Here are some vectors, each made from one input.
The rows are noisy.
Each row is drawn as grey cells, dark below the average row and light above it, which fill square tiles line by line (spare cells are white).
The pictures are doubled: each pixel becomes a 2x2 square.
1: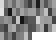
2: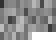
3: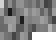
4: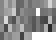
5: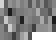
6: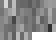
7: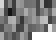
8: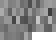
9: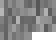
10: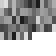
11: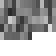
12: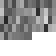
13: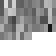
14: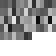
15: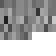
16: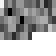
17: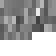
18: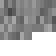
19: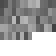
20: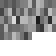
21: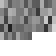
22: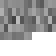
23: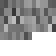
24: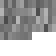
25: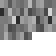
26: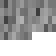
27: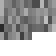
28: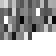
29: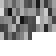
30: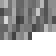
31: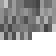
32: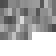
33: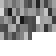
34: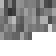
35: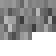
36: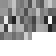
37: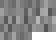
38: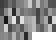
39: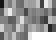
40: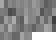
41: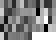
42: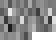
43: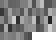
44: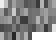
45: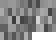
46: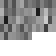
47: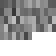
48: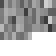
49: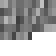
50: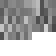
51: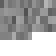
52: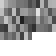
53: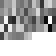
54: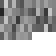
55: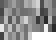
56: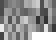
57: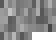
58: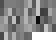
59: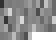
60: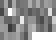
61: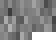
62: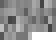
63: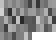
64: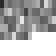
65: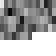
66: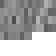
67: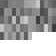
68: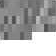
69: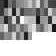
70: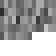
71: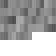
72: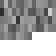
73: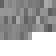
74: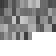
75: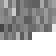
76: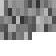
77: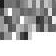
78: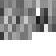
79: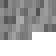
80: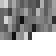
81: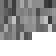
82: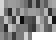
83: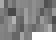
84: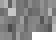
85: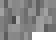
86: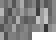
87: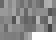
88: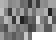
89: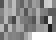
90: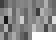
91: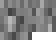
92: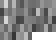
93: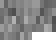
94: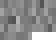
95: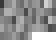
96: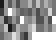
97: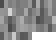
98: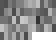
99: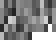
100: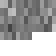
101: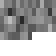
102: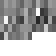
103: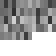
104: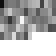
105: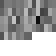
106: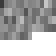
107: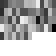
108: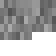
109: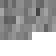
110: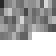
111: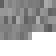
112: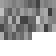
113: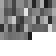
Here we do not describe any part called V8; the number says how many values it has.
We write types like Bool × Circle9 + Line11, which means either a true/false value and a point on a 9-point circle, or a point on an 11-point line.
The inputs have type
Bool × (Line5 + V8).
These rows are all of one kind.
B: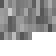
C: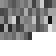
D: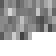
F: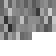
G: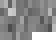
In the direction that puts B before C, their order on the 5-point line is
B, D, C, G, F.
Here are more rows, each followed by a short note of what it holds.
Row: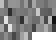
a true/false value and a value of V8
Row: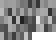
a true/false value and a value of V8
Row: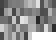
a true/false value and a value of V8
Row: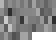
a true/false value and a value of V8
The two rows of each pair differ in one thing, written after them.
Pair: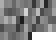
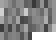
the true/false value
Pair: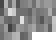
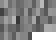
the true/false value
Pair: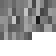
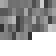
the place on the 5-point line
